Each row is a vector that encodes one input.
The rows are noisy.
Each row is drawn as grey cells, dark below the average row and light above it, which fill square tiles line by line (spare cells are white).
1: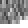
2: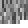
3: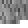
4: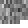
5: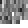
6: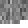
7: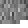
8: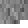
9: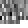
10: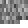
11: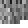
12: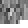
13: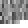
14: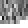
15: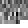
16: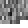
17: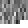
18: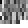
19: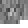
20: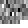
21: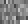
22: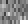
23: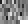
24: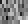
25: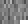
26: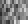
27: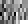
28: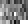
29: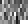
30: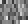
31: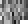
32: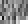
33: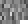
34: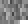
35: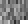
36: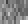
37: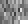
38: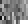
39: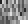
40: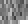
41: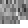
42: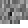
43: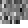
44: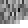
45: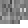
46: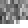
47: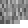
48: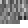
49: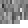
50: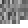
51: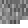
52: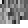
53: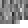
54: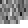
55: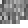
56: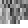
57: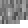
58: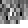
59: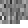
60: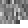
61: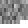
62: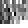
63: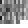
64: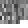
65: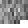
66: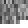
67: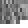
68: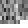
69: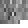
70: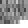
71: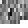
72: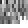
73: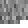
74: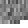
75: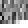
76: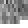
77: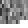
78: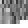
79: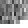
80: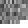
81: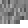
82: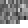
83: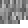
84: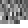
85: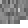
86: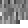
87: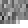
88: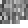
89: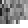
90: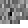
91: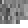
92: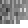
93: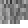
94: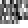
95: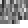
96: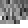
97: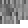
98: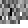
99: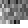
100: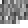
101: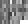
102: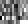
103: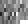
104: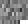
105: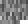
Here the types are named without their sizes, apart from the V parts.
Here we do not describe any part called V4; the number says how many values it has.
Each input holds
a point on a line, together with either a point on a line, or a value of V4.
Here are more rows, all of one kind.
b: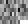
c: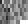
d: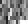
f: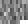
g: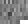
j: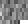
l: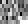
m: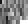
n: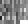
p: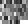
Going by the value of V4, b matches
c and j.
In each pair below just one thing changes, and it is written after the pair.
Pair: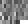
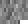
the place on the line
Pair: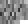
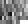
the place on the line
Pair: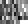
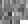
the value of V4
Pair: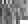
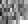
the place on the line
